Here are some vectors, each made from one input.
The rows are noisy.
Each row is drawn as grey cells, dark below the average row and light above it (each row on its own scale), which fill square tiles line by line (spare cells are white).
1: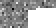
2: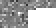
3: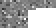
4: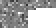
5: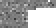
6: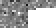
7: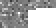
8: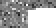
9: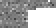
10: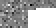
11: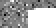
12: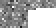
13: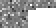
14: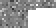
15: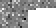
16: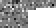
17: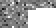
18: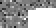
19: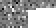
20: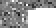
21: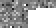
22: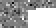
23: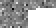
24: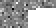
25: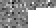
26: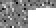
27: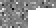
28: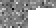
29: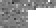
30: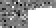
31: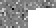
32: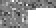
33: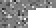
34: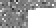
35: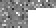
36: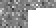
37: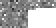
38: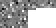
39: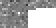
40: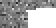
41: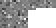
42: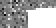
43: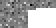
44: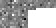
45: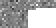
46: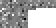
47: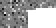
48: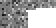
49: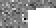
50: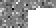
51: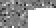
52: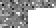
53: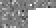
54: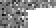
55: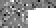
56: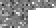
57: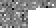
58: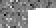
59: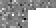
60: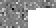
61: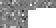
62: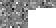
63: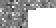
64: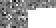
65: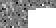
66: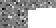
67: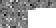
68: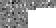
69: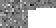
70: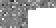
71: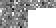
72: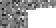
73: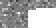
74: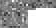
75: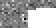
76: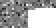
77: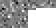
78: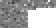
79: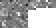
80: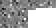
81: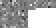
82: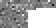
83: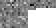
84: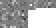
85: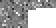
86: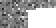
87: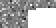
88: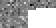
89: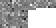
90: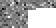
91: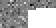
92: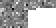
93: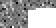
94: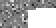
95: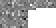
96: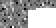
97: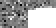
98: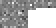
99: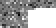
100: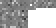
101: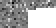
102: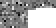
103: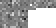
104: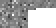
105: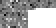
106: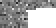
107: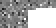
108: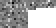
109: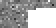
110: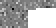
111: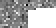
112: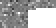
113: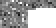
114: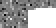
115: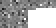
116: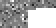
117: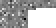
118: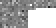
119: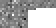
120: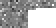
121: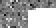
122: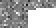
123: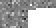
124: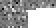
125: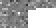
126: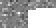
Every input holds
a point on a 6-point circle, together with either a point on a 6-point circle, or a point on a 6-point line and a true/false value.
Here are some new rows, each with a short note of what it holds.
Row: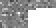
a point on a 6-point circle, a point on a 6-point line and a true/false value
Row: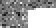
a point on each of two 6-point circles
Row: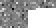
a point on a 6-point circle, a point on a 6-point line and a true/false value
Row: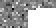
a point on a 6-point circle, a point on a 6-point line and a true/false value
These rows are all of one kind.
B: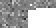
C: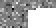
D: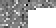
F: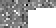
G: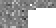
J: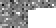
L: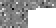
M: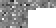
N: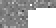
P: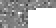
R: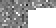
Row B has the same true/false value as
J and L.
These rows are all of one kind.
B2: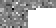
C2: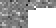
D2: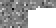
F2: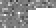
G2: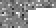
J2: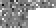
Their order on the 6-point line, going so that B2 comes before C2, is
B2, C2, D2, J2, F2, G2.
